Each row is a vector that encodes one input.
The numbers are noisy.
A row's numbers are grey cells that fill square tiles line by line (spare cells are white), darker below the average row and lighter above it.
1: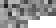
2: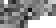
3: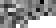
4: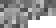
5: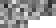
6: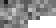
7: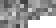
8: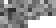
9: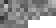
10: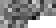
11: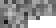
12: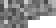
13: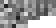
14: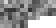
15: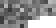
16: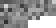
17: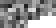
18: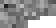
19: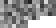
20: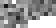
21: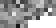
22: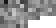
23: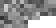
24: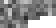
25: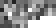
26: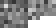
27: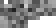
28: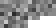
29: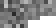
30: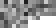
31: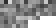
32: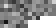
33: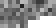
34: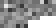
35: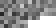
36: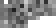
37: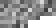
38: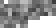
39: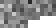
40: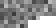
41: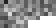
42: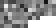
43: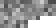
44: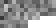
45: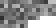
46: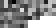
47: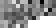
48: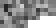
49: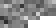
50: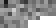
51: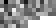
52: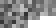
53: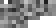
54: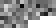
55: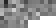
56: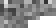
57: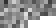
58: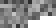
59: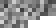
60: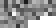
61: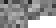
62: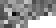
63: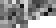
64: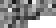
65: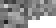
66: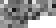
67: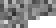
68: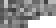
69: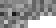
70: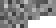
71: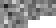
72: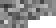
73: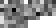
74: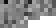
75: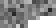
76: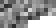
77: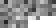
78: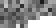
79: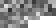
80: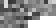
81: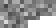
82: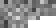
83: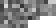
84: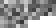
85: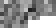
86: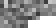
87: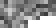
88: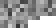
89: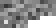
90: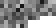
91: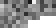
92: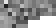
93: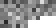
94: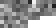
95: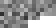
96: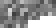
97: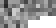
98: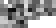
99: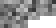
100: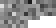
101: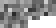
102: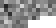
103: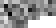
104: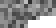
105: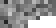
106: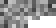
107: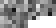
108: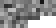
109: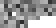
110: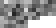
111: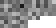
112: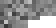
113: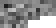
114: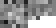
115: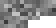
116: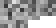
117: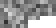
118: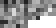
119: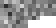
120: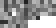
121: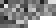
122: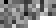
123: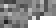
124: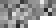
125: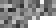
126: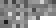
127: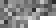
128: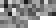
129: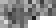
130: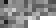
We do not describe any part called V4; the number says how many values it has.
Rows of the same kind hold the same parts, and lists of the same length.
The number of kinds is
2.
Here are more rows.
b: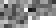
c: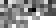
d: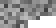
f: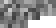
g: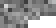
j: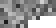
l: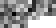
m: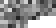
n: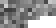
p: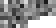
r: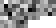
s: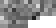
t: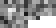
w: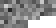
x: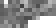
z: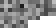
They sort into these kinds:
b, c, d, f, j, m, p, r, t, x, z
g, l, n, s, w

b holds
one of 6 labels, a true/false value and a value of V4.
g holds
a point on a 7-point line, a true/false value and a value of V4.
